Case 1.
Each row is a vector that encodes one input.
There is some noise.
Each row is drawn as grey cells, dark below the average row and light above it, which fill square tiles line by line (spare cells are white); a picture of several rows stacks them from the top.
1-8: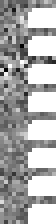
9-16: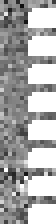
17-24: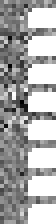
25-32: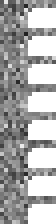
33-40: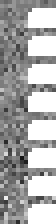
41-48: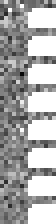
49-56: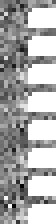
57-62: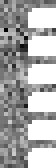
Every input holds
either a point on a 6-point circle, or a fixed value, or a point on a 4-point line and a point on a 5-point line.
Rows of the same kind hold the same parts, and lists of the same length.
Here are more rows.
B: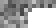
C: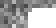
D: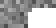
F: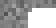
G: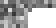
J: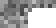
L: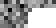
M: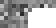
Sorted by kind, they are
B, D, G, J, M
C, F
L

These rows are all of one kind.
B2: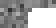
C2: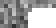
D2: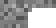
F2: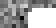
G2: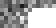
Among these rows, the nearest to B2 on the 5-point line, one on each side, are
D2 and F2.
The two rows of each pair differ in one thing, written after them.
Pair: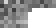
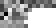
the place on the 5-point line
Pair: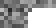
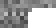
the place on the 4-point line
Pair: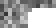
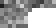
the place on the 5-point line
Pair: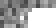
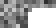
the place on the 4-point line
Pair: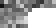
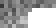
the place on the 5-point line
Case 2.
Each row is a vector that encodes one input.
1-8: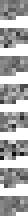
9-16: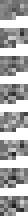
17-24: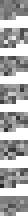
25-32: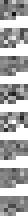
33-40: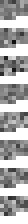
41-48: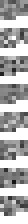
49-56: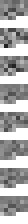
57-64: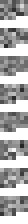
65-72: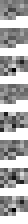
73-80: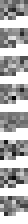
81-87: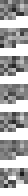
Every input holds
either a point on a 6-point line, or a point on an 8-point line.
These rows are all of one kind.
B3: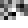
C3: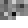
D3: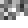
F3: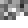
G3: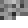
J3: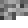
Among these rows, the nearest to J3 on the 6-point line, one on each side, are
F3 and G3.
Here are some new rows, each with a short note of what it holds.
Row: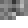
a point on an 8-point line
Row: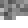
a point on an 8-point line
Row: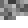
a point on an 8-point line
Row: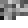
a point on a 6-point line
